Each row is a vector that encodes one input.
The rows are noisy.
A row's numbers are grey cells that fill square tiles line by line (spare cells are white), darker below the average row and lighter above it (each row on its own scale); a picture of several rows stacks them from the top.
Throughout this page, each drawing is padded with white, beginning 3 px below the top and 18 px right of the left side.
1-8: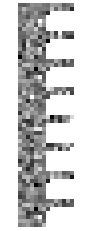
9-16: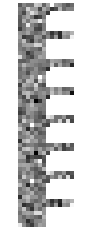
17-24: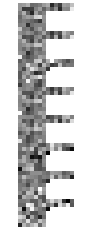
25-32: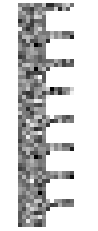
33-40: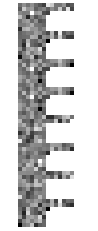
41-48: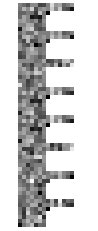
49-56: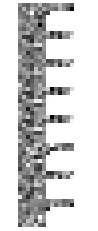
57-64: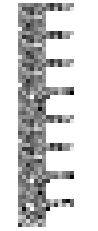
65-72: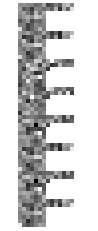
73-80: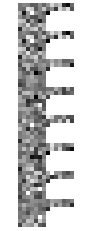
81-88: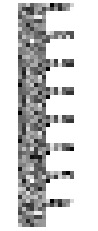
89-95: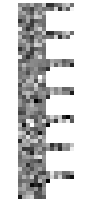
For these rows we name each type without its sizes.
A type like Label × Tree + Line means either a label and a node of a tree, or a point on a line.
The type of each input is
Label + Line.
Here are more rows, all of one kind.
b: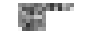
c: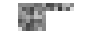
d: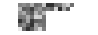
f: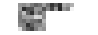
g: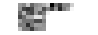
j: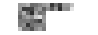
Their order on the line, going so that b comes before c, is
g, j, f, b, c, d.
